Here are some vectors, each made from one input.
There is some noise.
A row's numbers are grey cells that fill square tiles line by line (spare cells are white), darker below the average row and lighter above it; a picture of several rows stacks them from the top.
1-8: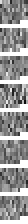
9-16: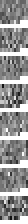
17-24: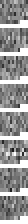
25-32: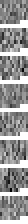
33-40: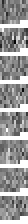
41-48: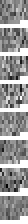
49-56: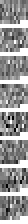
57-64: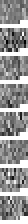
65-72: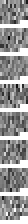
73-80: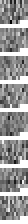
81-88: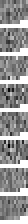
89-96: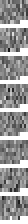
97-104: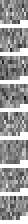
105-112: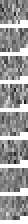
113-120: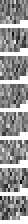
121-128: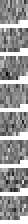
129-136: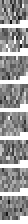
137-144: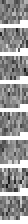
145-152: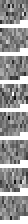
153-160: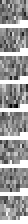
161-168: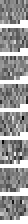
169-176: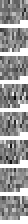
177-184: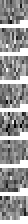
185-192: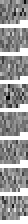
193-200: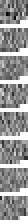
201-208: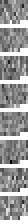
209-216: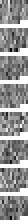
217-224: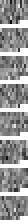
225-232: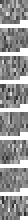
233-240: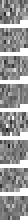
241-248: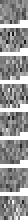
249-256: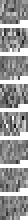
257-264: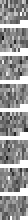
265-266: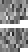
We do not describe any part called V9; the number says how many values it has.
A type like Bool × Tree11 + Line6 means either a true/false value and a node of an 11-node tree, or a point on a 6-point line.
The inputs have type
Bool × Bool × Bool × Bool × Bool × Bool × Circle8 × Circle8 × Circle8 × V9.
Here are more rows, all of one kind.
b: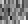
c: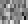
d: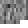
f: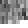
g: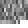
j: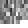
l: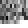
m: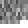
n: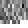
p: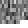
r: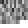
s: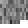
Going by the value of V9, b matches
j, m and n.
